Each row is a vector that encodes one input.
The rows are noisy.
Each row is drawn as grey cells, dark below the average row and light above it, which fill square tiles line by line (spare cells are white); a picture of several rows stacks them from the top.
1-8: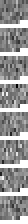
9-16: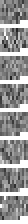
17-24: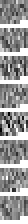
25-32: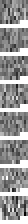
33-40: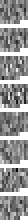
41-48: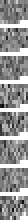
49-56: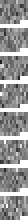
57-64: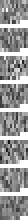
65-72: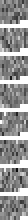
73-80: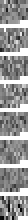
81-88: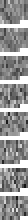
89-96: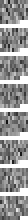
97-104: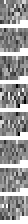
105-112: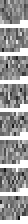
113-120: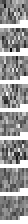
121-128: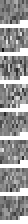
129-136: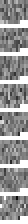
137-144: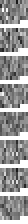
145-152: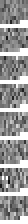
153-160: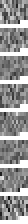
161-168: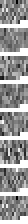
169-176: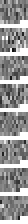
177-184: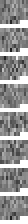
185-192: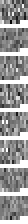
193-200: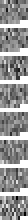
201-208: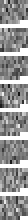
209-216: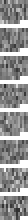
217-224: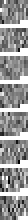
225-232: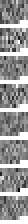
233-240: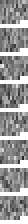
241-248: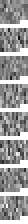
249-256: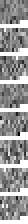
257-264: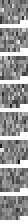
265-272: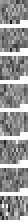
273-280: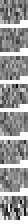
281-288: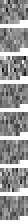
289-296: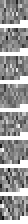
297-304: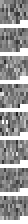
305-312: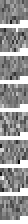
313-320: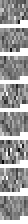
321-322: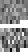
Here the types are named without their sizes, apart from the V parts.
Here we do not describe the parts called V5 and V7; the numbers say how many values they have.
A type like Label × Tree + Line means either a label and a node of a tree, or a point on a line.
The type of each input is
Bool × (Line + V5) + V7.
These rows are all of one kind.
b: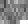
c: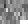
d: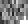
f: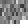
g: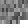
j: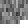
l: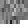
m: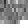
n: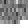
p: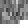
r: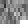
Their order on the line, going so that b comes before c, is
d, f, j, p, n, g, m, b, l, r, c.
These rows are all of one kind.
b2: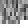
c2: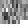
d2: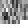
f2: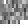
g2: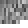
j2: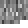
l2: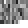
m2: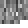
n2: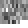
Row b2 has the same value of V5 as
g2, j2 and m2.
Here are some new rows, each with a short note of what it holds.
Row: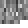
a true/false value and a value of V5
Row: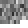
a point on a line and a true/false value
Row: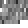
a value of V7
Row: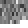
a point on a line and a true/false value
